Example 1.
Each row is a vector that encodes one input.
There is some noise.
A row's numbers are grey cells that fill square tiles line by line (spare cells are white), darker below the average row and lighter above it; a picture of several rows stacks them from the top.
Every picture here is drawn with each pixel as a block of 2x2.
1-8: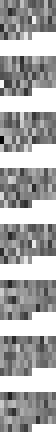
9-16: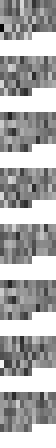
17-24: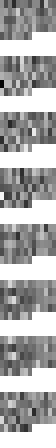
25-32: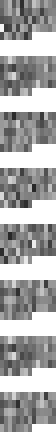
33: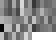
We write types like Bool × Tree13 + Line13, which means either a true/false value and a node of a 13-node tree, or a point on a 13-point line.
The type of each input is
Bool × Bool × Bool.
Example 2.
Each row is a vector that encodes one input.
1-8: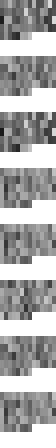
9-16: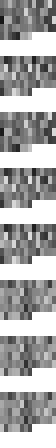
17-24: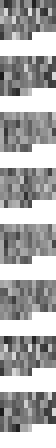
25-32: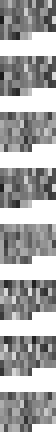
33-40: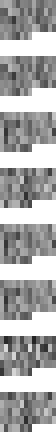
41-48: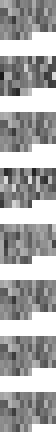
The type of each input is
Line5.
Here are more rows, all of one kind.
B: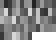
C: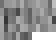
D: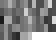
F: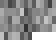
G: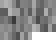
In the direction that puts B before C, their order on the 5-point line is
B, F, C, G, D.
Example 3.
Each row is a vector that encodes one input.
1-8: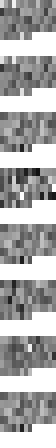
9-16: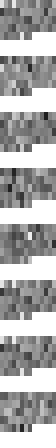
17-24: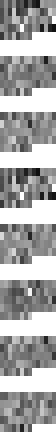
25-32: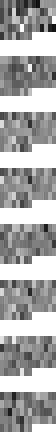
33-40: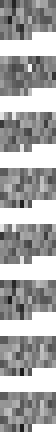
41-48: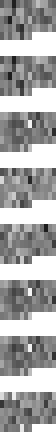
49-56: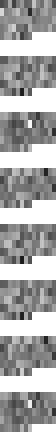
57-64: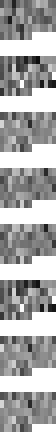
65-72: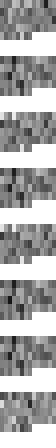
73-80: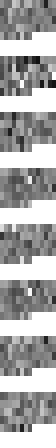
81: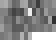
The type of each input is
Circle6 + Unit.
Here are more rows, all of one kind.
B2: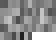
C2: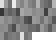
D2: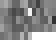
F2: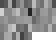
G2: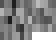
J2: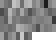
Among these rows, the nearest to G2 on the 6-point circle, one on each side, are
D2 and F2.
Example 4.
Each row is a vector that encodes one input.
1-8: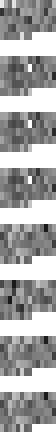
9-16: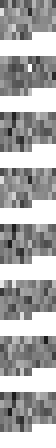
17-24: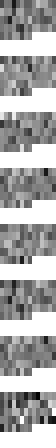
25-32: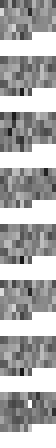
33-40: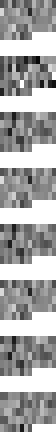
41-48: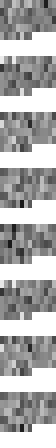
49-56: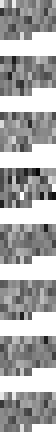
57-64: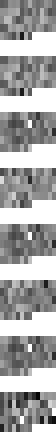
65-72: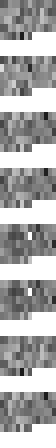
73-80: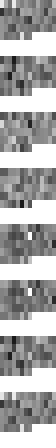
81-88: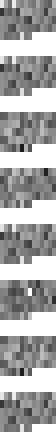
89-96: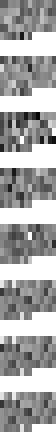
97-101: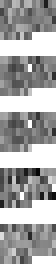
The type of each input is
Circle6 + Unit.
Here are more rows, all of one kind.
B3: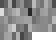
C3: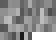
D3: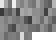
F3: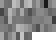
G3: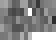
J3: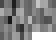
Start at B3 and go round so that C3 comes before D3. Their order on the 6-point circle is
B3, C3, F3, D3, G3, J3.
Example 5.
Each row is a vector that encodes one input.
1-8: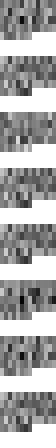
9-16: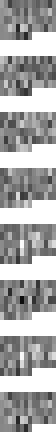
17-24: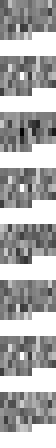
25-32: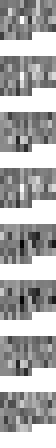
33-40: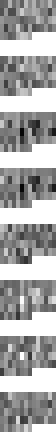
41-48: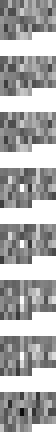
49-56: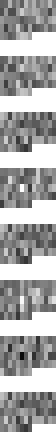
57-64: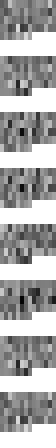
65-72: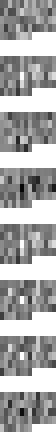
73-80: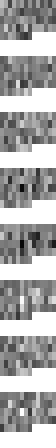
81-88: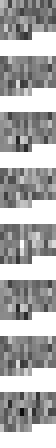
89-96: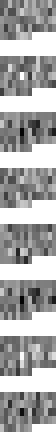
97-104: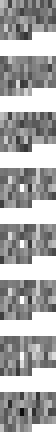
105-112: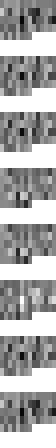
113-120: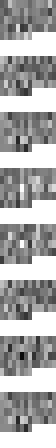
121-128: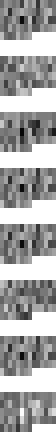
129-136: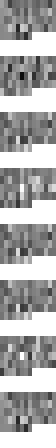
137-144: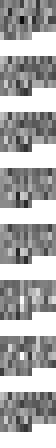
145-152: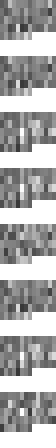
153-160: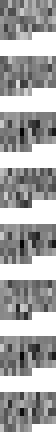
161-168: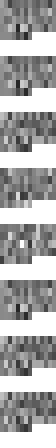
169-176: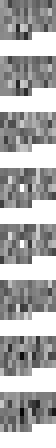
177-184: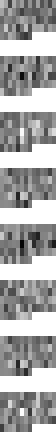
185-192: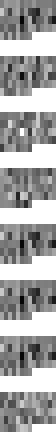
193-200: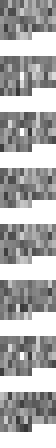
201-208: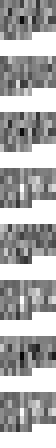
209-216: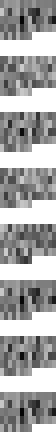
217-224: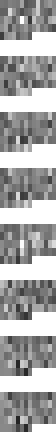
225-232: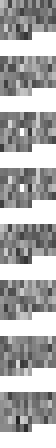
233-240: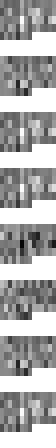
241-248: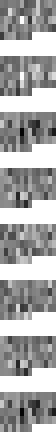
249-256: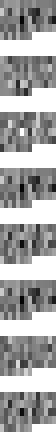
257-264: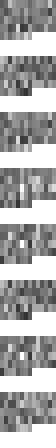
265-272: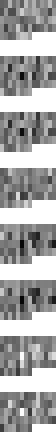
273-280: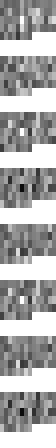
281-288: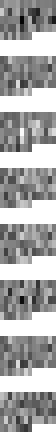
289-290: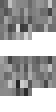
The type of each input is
Bool × Bool × Bool.
